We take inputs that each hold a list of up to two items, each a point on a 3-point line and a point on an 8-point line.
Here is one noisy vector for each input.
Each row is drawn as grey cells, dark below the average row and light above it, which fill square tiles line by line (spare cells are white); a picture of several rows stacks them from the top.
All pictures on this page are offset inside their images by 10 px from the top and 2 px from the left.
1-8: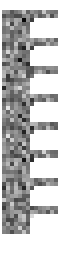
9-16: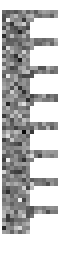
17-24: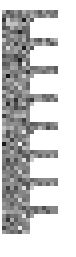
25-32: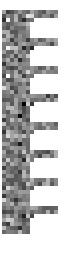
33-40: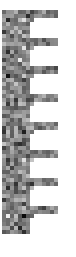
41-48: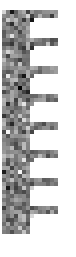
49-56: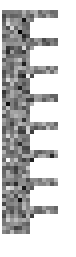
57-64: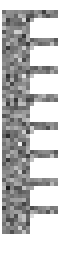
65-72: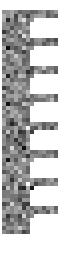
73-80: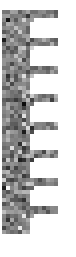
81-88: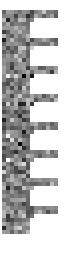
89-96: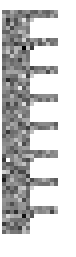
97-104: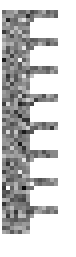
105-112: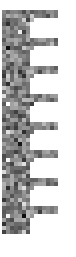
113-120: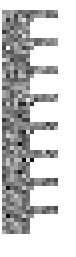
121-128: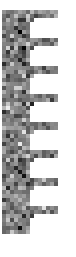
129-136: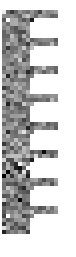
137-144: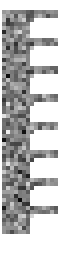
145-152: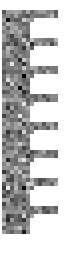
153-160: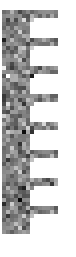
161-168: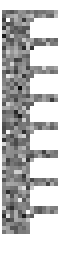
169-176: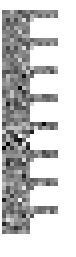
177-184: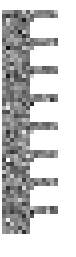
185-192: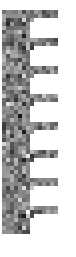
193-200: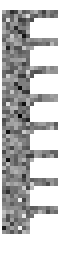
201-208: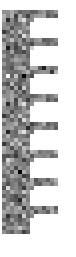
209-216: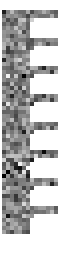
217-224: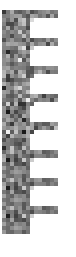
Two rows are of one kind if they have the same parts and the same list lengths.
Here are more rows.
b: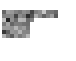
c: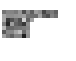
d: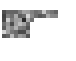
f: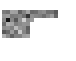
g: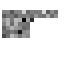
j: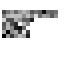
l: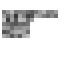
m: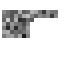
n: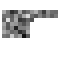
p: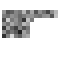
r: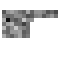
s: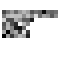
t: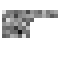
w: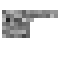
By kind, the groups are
b, c, f, l, r, w
d, g, m, n, p, t
j, s

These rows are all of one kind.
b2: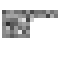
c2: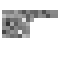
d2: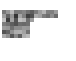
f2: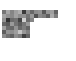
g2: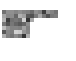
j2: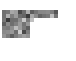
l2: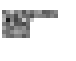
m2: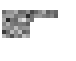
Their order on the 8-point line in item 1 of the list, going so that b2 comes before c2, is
b2, j2, c2, m2, d2, g2, l2, f2.
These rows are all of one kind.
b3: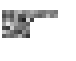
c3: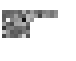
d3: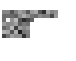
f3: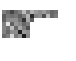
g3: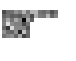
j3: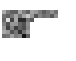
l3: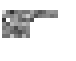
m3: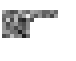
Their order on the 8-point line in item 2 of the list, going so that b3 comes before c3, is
f3, m3, j3, l3, d3, b3, g3, c3.
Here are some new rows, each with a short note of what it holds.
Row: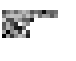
the empty list
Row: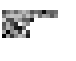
the empty list
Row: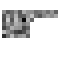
a list of two items
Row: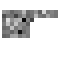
a list of two items
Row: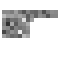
a list of one item
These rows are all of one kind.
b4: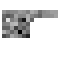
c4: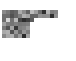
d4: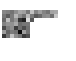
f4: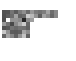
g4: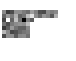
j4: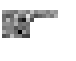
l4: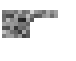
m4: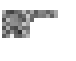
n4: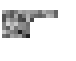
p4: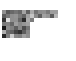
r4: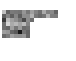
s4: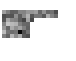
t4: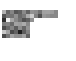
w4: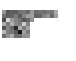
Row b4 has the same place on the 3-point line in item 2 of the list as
d4, g4 and p4.
